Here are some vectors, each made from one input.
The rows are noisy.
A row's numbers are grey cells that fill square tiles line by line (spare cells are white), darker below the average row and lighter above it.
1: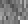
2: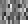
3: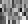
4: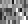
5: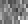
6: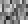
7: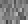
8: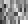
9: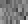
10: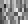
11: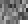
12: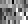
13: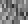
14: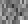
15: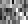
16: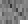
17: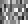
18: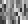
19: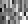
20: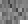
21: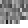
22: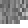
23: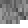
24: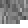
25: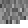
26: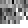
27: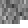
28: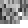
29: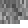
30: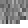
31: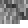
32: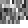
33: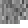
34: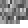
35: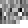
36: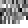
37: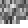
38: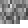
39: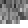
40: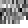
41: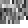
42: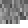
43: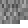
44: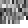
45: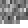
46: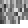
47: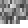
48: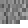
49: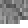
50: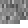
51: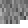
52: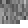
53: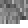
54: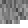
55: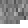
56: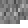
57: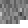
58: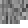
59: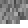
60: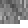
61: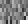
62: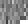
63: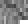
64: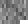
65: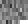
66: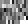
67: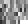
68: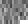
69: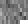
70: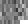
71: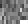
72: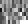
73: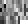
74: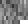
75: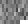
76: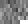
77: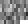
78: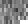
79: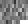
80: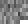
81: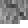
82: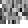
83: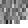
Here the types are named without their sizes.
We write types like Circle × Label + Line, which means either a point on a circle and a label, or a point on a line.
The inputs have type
Bool × (Tree + Unit) + Line.
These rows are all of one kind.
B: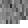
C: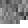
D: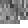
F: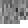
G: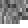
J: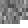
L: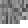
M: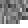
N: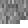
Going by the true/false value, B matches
C and F.
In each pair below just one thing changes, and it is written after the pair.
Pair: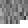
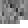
the node of the tree
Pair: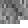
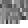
the node of the tree
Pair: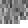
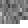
the true/false value
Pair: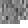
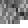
the true/false value
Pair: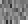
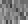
the node of the tree
